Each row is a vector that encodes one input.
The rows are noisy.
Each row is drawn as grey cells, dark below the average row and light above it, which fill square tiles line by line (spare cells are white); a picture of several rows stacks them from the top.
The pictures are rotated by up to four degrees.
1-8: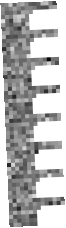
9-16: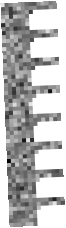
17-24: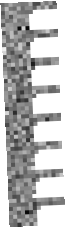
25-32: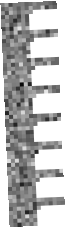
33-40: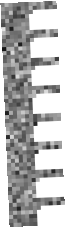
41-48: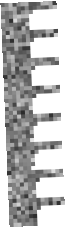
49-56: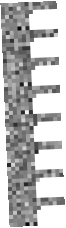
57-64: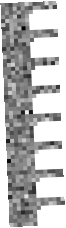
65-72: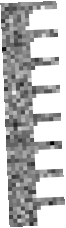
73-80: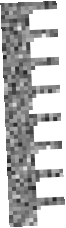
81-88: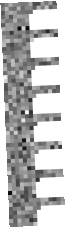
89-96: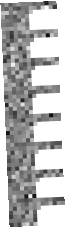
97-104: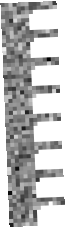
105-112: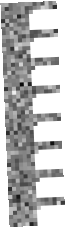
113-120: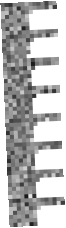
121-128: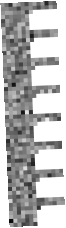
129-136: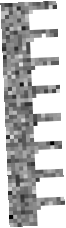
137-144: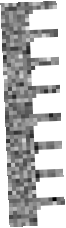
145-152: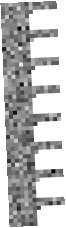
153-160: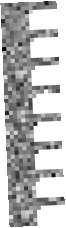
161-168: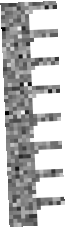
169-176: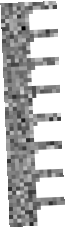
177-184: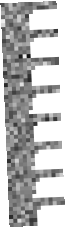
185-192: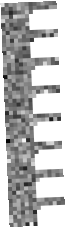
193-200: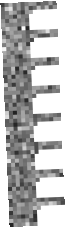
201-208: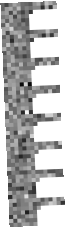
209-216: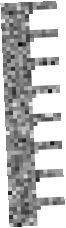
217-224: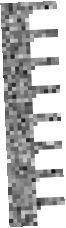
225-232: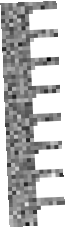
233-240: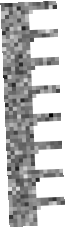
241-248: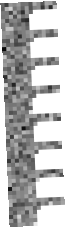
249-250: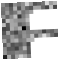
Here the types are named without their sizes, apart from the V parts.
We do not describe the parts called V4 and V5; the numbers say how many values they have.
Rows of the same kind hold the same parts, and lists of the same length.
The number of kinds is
4.
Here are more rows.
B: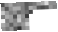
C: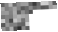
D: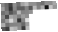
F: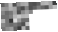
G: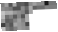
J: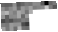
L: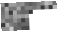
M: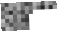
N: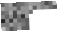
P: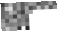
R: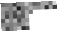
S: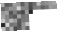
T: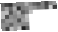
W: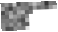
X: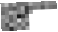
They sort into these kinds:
B, C, F, L, M, P, S
D, R, T
G, X
J, N, W

